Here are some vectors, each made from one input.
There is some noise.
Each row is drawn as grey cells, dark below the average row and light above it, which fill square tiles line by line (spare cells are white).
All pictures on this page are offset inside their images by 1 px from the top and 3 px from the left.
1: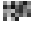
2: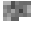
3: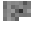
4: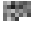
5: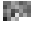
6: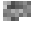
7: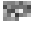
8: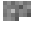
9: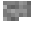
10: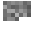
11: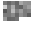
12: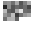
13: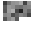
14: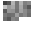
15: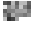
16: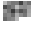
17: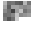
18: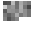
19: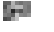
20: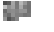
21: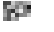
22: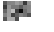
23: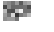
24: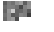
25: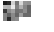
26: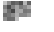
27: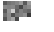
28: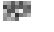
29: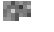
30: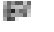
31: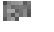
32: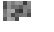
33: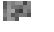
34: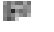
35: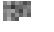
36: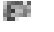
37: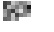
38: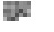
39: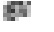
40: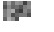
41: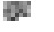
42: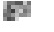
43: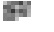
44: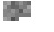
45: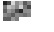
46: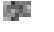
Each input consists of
a list of up to two points on a 4-point line.
